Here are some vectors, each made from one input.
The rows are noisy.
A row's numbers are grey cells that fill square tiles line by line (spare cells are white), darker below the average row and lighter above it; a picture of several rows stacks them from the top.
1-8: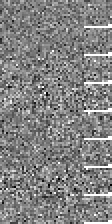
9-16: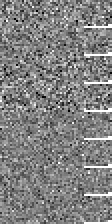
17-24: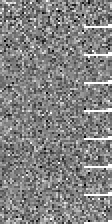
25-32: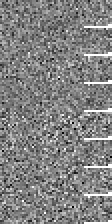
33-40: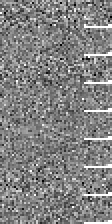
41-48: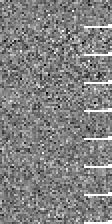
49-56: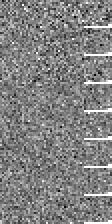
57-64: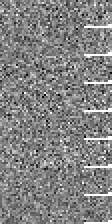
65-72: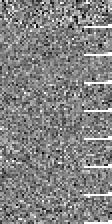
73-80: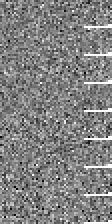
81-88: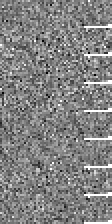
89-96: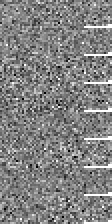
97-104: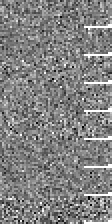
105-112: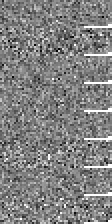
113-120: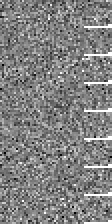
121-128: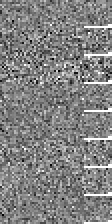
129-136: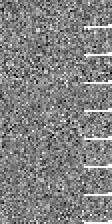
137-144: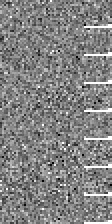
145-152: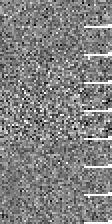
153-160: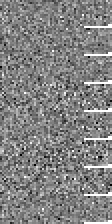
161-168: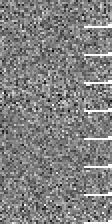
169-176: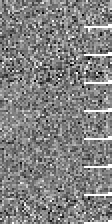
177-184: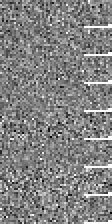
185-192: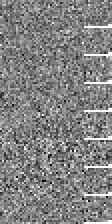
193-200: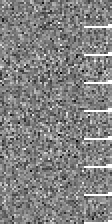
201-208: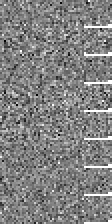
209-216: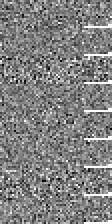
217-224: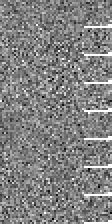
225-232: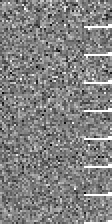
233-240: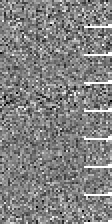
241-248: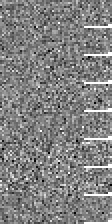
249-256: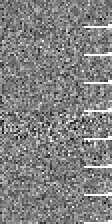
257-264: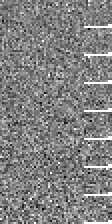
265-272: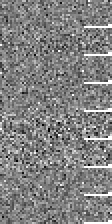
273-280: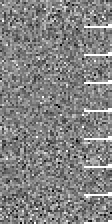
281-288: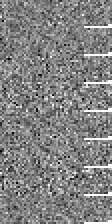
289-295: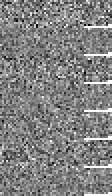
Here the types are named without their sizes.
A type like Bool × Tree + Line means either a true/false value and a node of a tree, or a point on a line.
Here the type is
(Circle + List(Line)) × Label.
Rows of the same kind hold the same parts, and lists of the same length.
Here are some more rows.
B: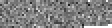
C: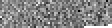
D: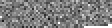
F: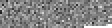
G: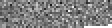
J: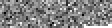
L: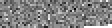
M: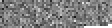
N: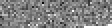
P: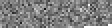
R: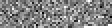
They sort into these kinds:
B, F, L, N
C
D, G, M, P
J, R

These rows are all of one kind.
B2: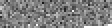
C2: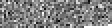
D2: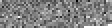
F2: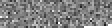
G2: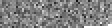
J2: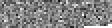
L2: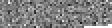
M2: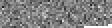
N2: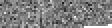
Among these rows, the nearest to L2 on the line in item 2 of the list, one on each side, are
D2 and F2.
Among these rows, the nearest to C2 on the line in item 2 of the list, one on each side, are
B2 and J2.
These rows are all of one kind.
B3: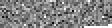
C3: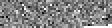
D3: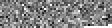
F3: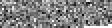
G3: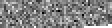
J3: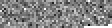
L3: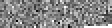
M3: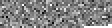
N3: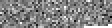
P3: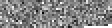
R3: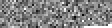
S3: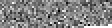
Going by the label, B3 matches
F3, J3 and N3.
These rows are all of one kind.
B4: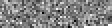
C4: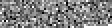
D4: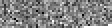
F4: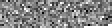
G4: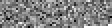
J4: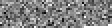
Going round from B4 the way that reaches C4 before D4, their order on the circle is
B4, C4, G4, J4, F4, D4.
